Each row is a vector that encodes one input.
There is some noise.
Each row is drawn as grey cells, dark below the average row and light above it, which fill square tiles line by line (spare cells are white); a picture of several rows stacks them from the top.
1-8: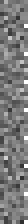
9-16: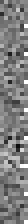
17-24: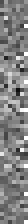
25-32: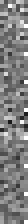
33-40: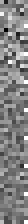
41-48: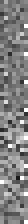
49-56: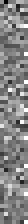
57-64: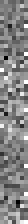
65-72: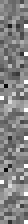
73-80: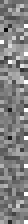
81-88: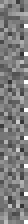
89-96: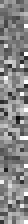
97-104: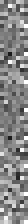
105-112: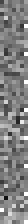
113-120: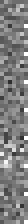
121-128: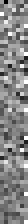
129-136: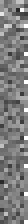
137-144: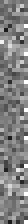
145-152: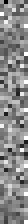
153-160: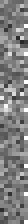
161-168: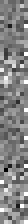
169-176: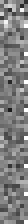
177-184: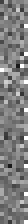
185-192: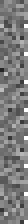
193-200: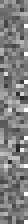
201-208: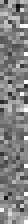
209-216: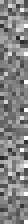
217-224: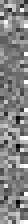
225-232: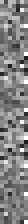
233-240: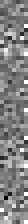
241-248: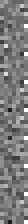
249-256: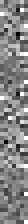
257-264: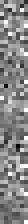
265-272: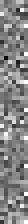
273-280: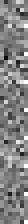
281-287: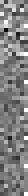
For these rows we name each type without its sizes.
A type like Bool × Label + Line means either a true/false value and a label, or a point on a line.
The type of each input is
(Bool × Bool × Bool × Bool + Unit) × Line + Circle.
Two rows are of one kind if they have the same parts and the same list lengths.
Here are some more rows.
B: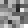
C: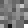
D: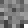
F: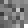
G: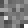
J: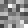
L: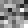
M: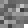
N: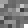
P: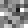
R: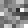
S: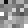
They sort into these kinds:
B, J, L, P, R, S
C, D, G
F, M, N

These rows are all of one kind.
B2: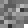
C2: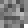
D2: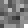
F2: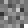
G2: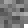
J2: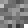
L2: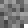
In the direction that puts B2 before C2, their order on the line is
J2, B2, G2, C2, L2, F2, D2.
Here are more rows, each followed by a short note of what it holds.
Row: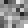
a point on a circle
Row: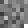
a point on a line and four true/false values
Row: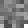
a point on a line
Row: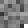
a point on a line and four true/false values
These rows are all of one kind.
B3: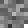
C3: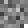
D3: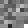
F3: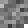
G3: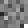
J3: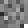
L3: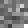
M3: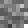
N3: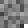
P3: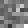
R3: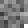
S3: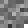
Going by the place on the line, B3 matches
L3, M3 and P3.
